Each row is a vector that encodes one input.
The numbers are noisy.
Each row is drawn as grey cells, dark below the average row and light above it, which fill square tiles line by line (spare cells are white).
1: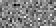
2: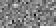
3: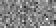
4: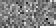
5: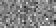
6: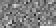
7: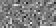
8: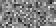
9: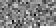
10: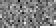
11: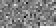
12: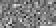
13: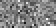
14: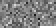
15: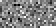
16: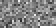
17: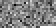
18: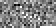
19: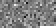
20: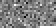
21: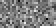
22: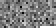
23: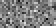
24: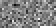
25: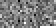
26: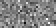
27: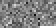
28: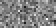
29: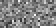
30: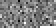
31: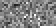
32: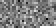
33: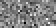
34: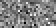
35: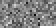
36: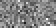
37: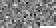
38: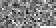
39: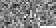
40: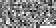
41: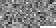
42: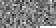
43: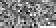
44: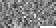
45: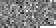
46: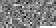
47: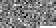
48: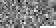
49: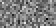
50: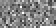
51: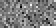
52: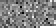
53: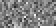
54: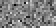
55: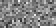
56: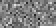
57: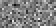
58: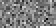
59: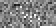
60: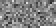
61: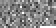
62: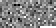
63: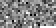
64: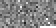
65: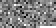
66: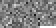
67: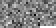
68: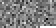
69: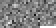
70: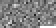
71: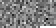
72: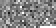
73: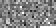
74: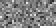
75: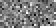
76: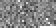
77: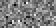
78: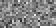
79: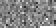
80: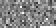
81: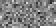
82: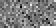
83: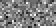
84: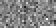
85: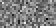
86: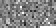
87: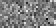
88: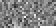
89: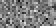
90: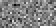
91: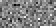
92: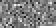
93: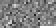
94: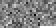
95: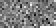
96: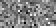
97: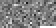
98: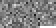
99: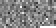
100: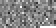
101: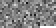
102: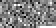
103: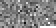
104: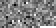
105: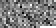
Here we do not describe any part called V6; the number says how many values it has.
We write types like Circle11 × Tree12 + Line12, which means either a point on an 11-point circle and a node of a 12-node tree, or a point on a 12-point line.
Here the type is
Bool × (Line5 + V6).
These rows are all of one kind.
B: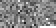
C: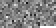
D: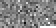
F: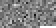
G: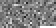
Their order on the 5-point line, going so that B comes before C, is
B, D, F, C, G.
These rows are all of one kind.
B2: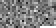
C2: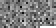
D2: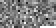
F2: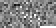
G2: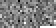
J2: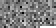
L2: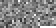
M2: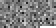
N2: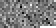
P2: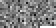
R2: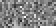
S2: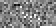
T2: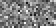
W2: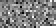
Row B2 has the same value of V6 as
D2, F2 and S2.
